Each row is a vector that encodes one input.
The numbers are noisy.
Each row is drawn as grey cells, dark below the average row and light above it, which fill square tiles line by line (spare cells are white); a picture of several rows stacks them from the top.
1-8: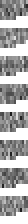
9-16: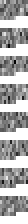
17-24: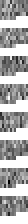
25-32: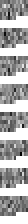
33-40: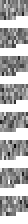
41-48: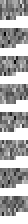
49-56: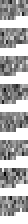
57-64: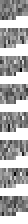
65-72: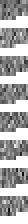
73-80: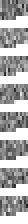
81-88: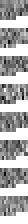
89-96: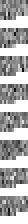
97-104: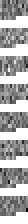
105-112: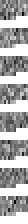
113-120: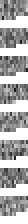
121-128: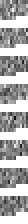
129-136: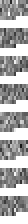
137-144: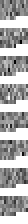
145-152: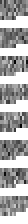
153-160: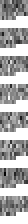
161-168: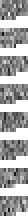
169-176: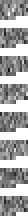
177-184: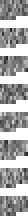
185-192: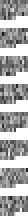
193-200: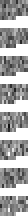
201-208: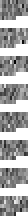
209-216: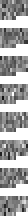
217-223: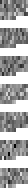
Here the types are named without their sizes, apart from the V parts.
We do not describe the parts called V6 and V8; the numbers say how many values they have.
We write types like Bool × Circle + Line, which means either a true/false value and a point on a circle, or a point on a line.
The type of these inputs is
Circle × List(Line × Line) + List(V6) × V8.
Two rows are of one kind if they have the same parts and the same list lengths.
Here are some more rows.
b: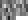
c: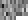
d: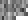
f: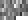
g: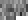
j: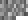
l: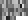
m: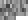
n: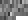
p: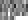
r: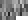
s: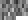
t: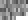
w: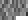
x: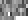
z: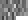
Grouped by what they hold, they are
b, f, l
c, m, p, t
d
g, r
j, n, s, w, z
x

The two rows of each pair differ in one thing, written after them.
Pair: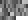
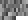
the place on the circle
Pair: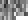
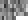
the place on one of the two lines in item 2 of the list
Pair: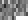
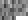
the place on one of the two lines in item 2 of the list
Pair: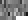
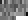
the place on the circle
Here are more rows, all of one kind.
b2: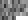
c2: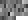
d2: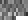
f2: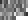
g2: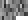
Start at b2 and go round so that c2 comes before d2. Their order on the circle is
b2, c2, g2, d2, f2.
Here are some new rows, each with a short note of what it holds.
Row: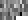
a value of V8, together with the empty list
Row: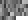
a point on a circle, together with a list of two items
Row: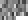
a point on a circle, together with a list of one item
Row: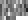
a value of V8, together with the empty list
